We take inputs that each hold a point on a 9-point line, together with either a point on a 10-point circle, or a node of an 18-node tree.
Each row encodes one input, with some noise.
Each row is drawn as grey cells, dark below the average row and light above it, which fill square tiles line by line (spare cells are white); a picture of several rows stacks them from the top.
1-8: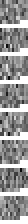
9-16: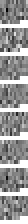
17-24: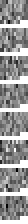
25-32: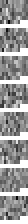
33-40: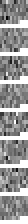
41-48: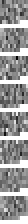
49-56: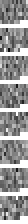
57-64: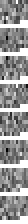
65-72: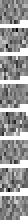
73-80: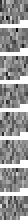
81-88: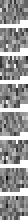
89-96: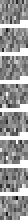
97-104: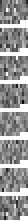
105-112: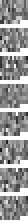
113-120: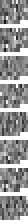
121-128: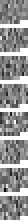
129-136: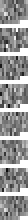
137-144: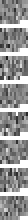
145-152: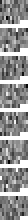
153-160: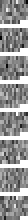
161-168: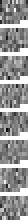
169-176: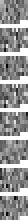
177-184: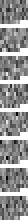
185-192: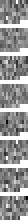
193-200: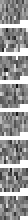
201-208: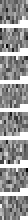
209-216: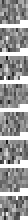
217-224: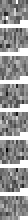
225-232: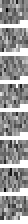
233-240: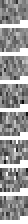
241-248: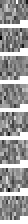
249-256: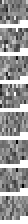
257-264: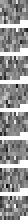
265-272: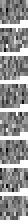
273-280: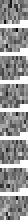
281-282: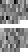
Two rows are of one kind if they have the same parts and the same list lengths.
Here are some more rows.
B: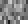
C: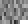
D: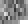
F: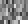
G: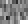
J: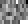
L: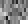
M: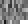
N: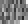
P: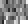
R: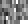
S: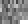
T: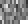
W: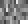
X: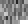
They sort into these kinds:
B, C, D, F, G, L, N, P, S, X
J, M, R, T, W

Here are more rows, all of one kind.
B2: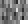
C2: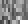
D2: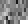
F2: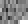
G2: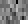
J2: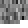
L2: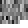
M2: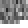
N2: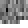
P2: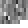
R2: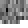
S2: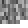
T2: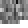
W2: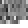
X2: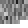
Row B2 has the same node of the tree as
J2, M2, N2 and R2.
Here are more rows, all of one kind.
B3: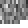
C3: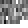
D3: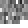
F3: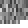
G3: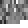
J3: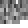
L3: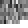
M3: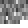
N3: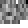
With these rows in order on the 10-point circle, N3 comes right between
D3 and M3.
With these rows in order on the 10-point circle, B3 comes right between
D3 and F3.
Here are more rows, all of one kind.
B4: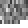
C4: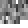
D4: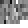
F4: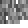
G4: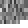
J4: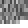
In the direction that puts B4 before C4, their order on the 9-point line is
B4, G4, J4, D4, F4, C4.
